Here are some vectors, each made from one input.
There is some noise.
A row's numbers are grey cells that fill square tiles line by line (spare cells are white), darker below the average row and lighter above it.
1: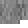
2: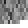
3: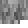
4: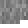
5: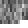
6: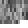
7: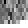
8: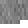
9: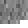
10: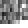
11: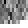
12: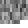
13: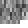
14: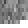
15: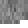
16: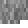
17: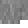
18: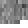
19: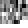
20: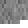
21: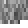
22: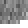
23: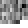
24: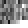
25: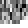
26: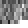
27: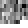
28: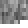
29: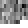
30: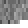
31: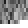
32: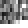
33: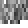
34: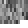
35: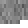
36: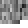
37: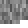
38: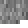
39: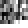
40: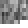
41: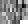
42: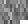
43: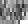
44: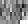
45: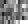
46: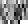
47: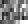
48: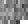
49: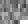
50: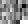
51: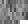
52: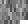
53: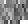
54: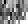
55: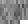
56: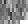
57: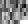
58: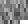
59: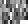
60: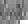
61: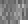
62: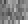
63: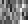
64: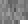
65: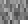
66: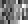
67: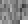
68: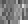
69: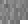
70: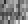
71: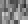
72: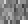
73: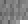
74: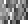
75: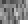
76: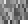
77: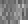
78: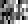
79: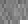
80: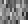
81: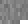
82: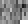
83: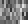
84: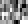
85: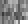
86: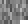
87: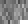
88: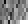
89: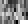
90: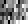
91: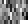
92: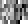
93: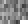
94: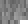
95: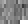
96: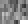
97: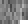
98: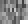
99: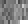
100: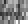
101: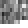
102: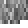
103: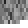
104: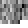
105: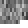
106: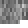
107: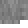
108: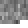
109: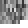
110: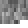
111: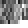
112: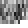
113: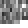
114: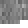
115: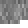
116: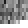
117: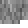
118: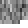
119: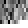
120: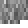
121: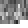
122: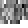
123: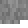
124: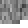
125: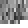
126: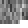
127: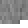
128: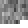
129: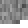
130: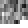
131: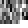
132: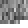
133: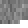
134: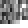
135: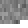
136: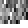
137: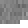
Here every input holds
either a fixed value, or one of 6 labels and a true/false value.
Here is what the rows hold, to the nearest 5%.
About 5% of them hold a fixed value. The rest hold one of 6 labels and a true/false value.
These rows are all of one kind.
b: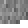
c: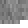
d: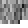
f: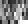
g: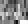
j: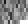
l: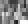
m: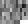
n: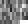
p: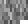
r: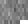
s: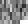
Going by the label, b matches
g, m, n and r.
